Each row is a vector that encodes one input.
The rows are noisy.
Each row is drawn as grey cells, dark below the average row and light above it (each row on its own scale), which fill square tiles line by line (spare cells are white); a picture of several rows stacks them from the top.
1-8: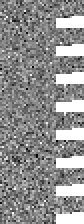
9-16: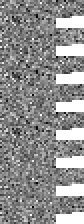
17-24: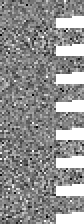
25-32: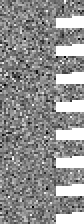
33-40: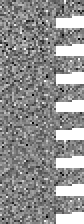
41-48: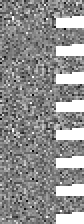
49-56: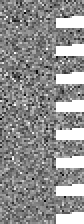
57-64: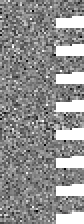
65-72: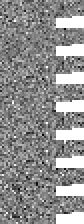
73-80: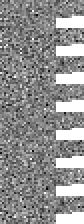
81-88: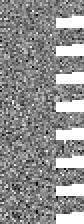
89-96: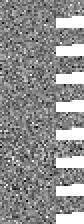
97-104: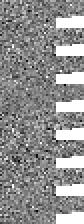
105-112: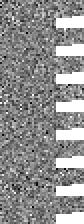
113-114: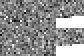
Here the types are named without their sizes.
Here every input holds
either a point on a circle and a point on a line, or four true/false values.
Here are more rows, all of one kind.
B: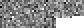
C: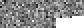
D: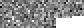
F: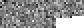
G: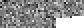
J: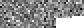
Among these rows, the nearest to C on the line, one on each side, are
D and F.
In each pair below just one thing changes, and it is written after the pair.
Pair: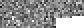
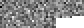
the place on the circle
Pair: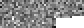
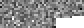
the place on the line
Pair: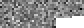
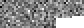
the place on the circle
